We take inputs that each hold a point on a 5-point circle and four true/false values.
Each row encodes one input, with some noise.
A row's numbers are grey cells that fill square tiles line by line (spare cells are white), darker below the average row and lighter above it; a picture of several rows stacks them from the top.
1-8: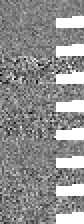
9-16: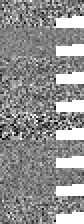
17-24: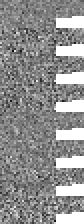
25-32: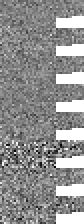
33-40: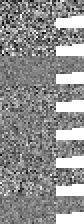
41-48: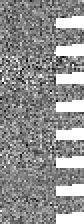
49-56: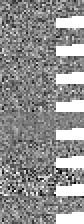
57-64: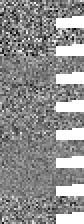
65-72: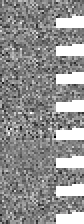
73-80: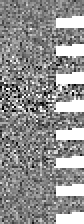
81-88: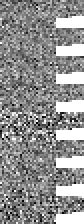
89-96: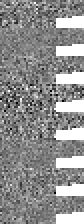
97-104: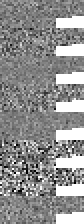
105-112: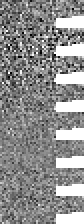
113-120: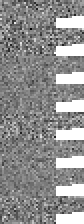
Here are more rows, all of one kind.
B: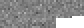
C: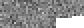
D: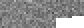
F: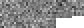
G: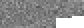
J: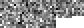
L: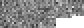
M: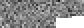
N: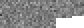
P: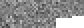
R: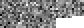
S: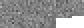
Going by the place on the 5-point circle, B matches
D and M.
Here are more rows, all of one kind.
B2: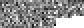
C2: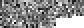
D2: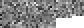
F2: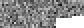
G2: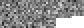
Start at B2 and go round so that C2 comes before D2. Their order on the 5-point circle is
B2, C2, G2, F2, D2.
